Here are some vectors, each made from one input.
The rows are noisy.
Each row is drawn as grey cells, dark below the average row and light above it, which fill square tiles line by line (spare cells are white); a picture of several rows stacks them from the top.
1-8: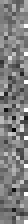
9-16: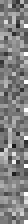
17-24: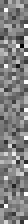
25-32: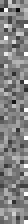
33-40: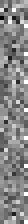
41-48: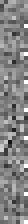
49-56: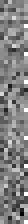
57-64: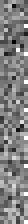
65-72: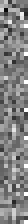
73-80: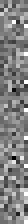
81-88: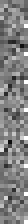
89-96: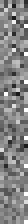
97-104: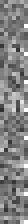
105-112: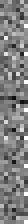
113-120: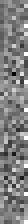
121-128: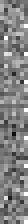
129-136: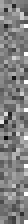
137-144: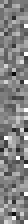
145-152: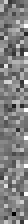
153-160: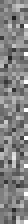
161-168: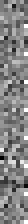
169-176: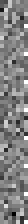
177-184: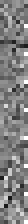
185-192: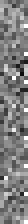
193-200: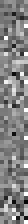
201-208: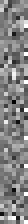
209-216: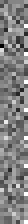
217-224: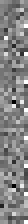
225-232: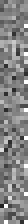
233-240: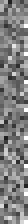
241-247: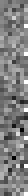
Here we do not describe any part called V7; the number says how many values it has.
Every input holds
a node of a 9-node tree, together with either three true/false values, or a value of V7.
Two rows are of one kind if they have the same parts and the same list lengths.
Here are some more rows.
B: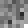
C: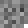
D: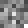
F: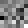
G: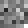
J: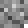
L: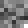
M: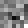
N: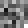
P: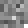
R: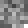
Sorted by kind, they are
B, C, G, L, N, P, R
D, F, J, M

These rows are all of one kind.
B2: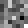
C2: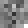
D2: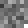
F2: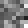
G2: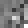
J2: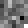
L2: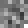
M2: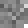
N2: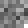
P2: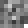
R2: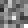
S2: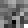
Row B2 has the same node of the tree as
F2, J2, P2 and R2.
